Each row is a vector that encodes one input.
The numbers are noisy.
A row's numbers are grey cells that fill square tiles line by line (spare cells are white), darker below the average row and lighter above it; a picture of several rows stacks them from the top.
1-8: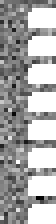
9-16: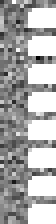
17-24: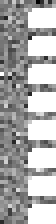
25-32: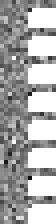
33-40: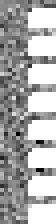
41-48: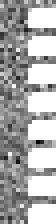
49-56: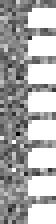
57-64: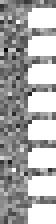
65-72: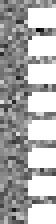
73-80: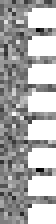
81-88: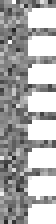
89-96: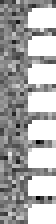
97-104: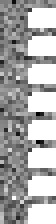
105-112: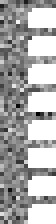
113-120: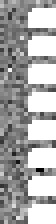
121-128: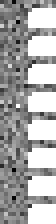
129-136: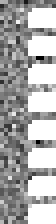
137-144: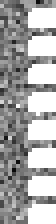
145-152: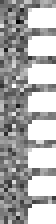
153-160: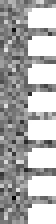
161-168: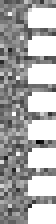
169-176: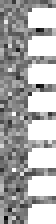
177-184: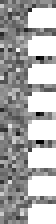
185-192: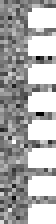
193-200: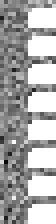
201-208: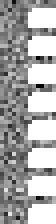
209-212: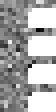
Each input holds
one of 7 labels, together with either a fixed value, or four true/false values.
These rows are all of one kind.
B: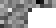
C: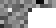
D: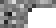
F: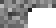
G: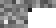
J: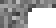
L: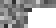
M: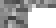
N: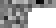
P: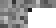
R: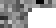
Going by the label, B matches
C, N and R.
